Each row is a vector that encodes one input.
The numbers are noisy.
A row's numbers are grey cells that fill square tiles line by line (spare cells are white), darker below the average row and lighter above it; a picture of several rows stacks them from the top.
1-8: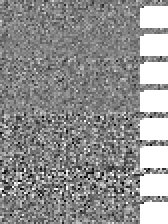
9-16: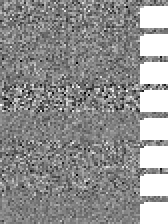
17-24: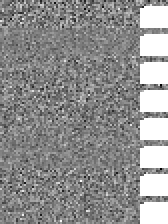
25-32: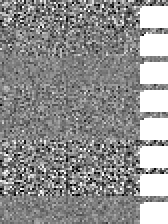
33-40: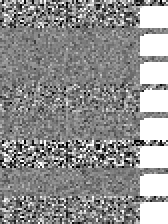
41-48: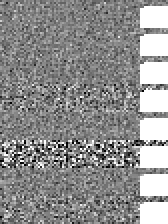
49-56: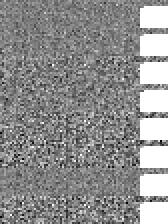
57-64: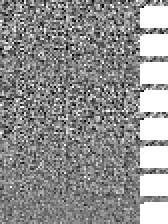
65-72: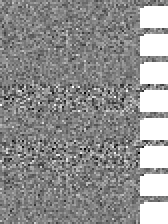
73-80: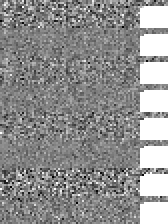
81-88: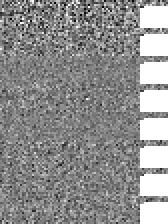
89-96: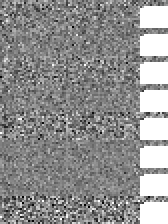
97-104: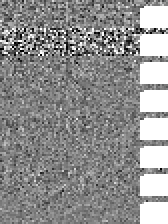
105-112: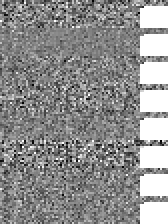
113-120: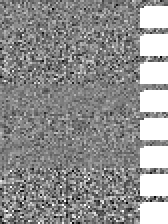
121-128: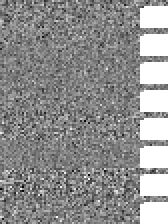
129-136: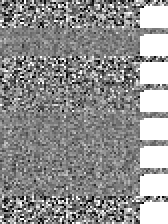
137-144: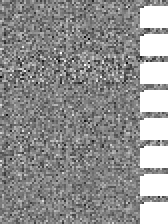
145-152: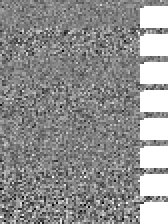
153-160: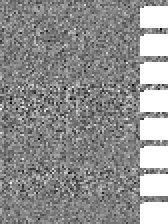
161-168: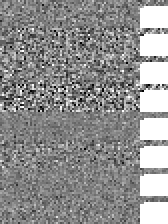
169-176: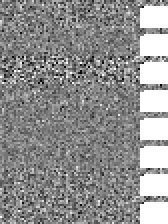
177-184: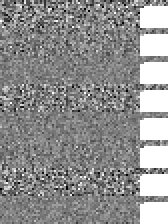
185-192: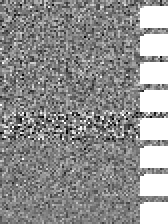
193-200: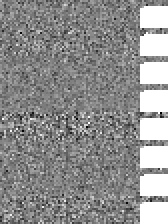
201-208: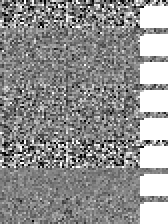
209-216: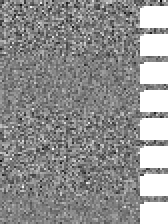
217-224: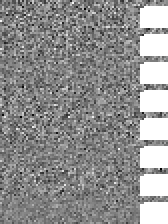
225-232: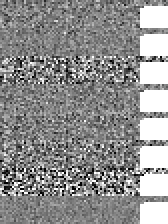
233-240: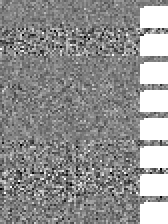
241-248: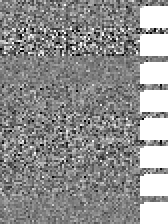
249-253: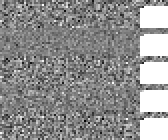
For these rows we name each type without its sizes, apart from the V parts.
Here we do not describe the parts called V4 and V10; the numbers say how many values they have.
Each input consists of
a label, together with either a point on a line, or a true/false value, a value of V4 and a value of V10.
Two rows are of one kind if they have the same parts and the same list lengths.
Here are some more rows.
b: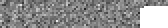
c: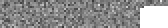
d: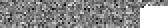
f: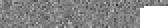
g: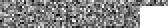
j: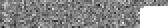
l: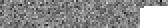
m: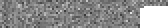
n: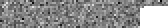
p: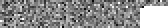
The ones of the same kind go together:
b, c, f, g, j, m, p
d, l, n

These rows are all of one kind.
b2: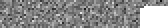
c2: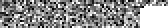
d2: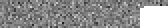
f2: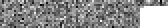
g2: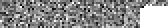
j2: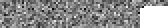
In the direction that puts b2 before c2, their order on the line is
j2, b2, f2, g2, c2, d2.
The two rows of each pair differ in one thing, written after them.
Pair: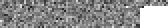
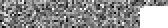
the value of V10
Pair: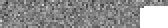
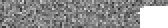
the label
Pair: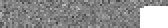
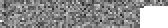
the value of V4
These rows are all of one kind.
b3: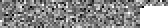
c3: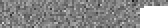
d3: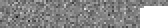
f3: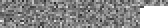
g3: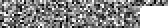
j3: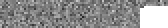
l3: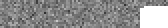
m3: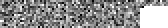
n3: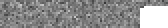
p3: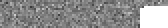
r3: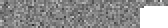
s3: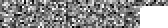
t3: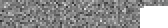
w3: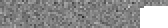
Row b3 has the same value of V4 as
g3, n3 and p3.
